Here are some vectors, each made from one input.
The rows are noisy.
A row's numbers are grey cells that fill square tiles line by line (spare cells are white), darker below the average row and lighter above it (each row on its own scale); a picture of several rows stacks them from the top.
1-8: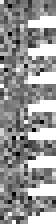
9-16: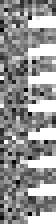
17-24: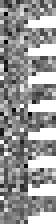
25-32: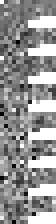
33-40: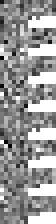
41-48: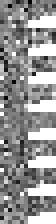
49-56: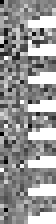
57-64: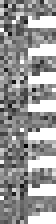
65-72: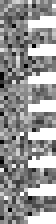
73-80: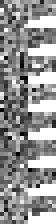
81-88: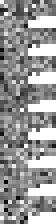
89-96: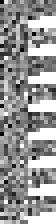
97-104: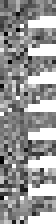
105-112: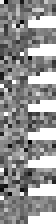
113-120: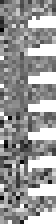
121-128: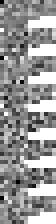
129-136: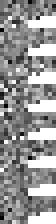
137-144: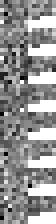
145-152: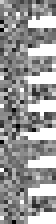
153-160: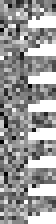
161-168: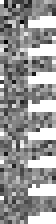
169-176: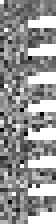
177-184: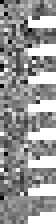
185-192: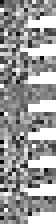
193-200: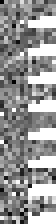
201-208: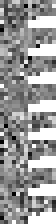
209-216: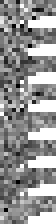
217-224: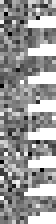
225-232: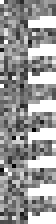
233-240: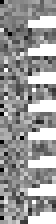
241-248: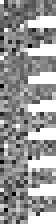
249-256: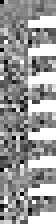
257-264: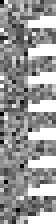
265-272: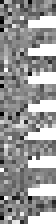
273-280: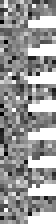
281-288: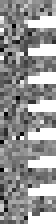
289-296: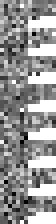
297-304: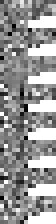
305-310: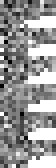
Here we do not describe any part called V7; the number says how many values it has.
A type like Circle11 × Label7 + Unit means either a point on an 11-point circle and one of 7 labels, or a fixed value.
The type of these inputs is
(Bool × Bool × Bool × Bool + Label8) × V7.
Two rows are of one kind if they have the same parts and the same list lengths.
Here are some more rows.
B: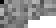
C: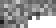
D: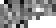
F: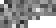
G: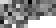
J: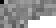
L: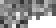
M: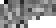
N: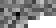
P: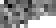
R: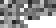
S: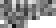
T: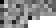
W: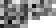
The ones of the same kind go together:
B, C, G, J, L, N, T, W
D, F, M, P, R, S

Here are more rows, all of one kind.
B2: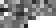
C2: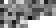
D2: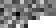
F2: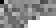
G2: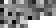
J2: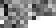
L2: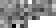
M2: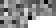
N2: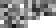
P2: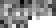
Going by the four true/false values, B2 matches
F2, J2 and M2.
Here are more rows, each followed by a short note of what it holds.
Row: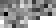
one of 8 labels and a value of V7
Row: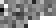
four true/false values and a value of V7
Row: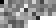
one of 8 labels and a value of V7
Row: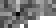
four true/false values and a value of V7
